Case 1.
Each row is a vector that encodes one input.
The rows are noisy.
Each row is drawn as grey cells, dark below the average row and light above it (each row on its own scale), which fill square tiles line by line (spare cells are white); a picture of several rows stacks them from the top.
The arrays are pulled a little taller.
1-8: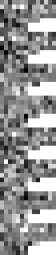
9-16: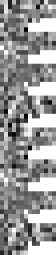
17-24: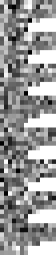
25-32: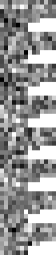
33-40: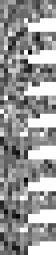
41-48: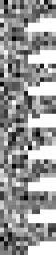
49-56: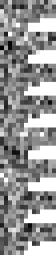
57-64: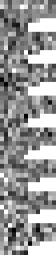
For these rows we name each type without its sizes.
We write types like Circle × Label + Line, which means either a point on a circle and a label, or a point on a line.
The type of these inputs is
Bool × Bool × Bool.
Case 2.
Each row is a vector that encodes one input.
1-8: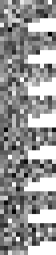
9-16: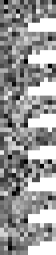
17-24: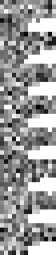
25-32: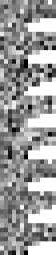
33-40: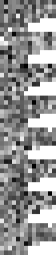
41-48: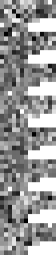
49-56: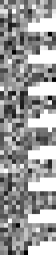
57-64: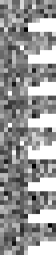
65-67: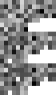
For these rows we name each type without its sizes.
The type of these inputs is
Line.
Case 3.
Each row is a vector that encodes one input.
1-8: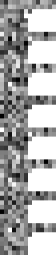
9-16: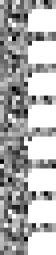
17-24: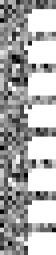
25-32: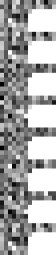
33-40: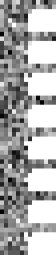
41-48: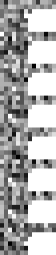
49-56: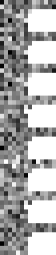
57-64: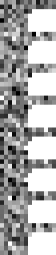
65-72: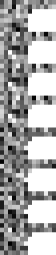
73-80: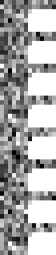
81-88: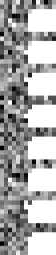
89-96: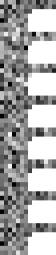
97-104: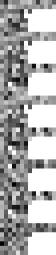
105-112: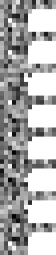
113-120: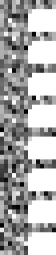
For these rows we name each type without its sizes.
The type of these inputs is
Tree.
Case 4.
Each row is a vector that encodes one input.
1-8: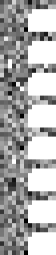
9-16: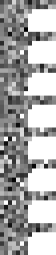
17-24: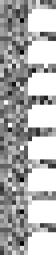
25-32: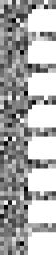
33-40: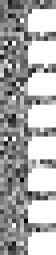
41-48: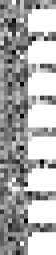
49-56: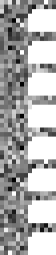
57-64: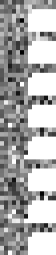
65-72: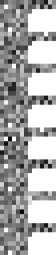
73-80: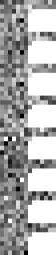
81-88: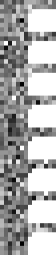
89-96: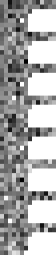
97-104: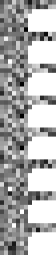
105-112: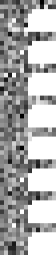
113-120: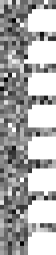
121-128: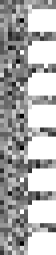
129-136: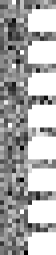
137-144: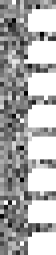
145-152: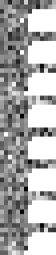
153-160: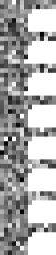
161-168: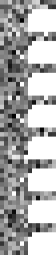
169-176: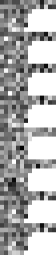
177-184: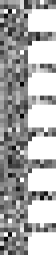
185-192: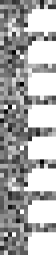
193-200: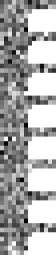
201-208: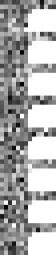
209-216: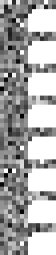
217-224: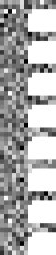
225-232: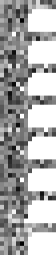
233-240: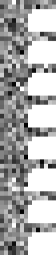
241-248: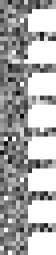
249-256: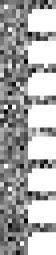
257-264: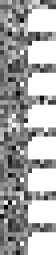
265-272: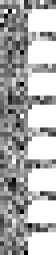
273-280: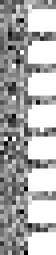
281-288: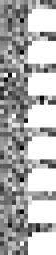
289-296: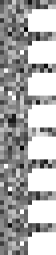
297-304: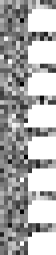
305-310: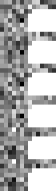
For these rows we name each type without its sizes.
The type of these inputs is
Circle.
